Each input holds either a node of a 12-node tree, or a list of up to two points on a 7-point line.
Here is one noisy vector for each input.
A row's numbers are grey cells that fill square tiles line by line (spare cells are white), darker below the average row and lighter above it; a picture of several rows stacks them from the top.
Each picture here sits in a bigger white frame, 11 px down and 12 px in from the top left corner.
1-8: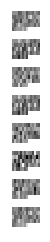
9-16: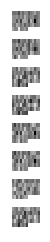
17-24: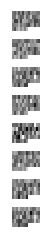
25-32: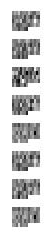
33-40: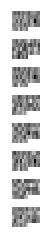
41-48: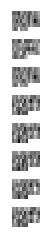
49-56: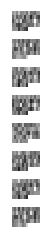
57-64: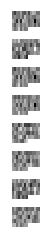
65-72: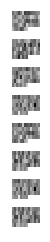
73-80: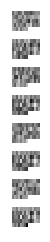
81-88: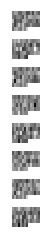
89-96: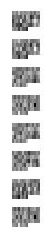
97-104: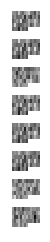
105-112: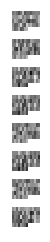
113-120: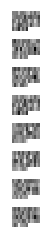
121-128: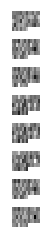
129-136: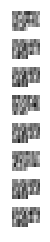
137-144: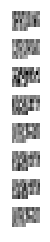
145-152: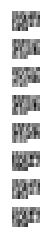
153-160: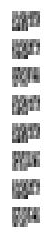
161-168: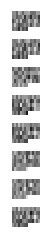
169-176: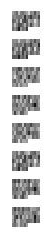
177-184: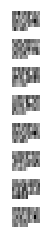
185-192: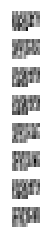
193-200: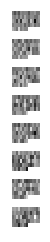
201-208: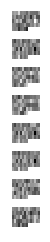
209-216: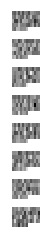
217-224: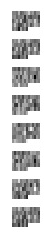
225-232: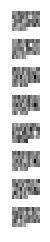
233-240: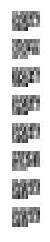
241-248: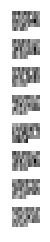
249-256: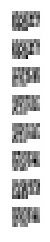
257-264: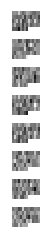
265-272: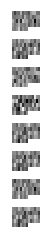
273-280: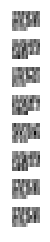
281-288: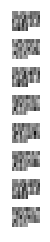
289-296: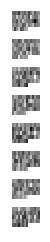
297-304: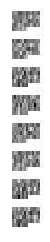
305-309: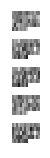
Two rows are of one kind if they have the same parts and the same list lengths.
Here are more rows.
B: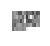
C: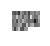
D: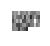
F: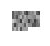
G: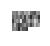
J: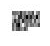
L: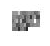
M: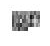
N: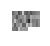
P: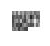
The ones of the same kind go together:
B, F, N
C
D, G, L, M, P
J

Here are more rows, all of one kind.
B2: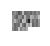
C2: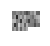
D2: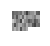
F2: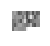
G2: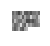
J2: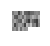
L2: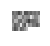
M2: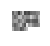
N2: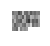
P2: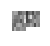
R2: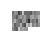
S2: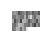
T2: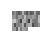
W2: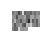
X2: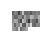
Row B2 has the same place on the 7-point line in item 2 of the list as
F2, L2, S2 and T2.
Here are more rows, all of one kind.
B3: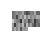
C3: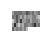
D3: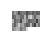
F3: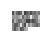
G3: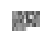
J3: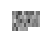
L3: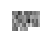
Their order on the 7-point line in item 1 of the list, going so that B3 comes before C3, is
F3, L3, J3, B3, C3, D3, G3.
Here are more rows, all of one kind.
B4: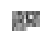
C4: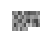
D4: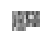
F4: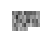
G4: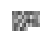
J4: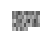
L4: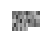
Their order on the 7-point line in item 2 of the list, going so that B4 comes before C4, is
F4, L4, B4, G4, J4, D4, C4.
